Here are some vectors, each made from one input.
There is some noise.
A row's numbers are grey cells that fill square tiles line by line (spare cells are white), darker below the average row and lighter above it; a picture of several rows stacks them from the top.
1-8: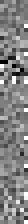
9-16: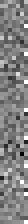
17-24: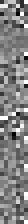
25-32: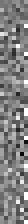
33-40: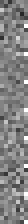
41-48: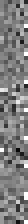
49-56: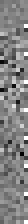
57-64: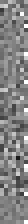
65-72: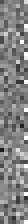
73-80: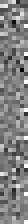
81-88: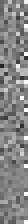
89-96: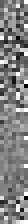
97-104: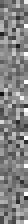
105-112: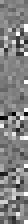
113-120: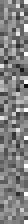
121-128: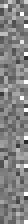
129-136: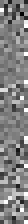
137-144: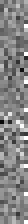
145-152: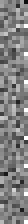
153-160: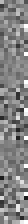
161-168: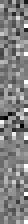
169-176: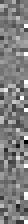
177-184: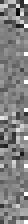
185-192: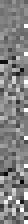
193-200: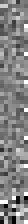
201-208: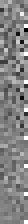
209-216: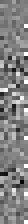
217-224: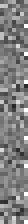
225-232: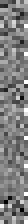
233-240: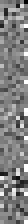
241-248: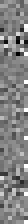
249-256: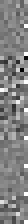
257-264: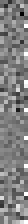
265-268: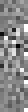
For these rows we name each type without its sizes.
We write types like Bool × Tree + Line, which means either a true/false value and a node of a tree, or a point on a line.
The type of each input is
List(Line).
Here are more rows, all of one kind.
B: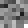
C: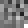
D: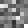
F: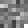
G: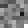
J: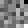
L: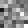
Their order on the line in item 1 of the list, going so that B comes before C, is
F, L, D, J, B, C, G.
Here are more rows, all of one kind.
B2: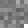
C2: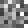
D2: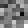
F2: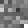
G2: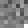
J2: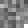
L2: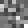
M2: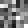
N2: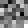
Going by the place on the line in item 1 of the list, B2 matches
J2, L2 and N2.
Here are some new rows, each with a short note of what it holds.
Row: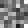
a list of one item
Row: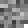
a list of two items
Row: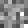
the empty list
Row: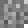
a list of two items
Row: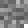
a list of three items
